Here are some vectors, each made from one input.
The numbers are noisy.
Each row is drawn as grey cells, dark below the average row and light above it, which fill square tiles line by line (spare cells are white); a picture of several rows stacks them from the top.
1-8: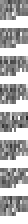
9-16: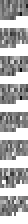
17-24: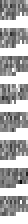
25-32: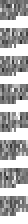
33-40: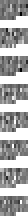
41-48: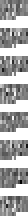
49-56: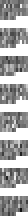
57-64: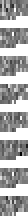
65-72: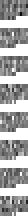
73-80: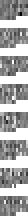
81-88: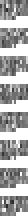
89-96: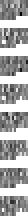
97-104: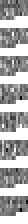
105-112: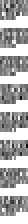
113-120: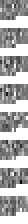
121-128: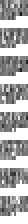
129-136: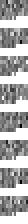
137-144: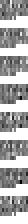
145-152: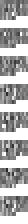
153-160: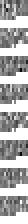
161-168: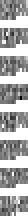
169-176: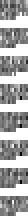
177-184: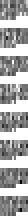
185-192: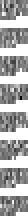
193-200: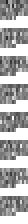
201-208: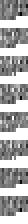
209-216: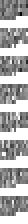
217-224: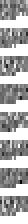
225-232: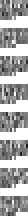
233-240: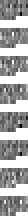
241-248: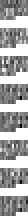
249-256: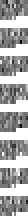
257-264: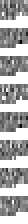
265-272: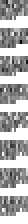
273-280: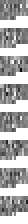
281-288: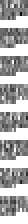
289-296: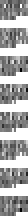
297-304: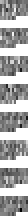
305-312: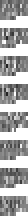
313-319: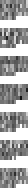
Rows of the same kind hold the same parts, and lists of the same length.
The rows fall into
2 kinds.
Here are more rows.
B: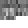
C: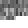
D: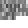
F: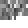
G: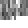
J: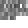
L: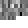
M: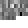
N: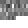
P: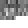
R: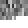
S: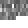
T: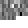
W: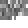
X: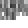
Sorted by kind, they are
B, C, F, G, L, M, N, P, R, S, T, W
D, J, X

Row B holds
three true/false values.
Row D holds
a point on a 15-point circle.
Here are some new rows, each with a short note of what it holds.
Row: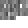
a point on a 15-point circle
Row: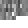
a point on a 15-point circle
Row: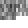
a point on a 15-point circle
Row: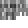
a point on a 15-point circle
